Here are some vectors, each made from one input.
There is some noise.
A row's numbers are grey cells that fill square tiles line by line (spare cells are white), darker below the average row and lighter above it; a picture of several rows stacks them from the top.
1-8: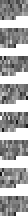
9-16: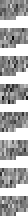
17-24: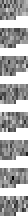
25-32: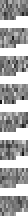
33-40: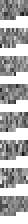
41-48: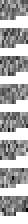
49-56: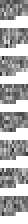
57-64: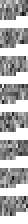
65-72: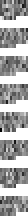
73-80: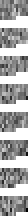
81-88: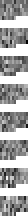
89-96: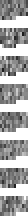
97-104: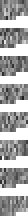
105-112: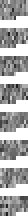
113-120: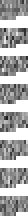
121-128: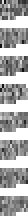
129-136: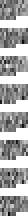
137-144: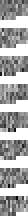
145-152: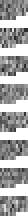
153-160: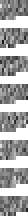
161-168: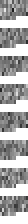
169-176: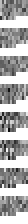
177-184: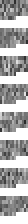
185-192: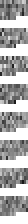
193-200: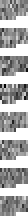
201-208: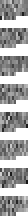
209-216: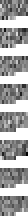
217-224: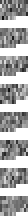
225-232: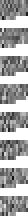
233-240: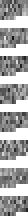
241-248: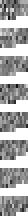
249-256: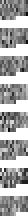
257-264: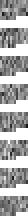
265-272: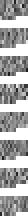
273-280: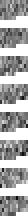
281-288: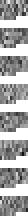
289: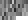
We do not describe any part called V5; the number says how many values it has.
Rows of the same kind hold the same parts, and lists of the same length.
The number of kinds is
2.
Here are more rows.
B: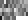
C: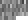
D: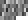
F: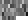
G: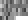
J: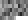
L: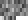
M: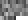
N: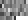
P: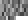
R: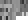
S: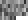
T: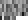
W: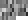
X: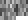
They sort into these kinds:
B, F, G, J, P, T, W
C, D, L, M, N, R, S, X

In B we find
a node of a 10-node tree and a value of V5.
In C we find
a node of a 10-node tree and three true/false values.
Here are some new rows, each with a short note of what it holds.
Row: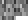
a node of a 10-node tree and three true/false values
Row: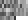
a node of a 10-node tree and three true/false values
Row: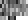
a node of a 10-node tree and three true/false values
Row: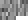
a node of a 10-node tree and three true/false values
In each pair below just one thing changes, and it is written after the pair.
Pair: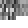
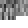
one of the three true/false values
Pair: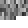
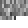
the node of the tree
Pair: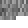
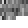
the node of the tree
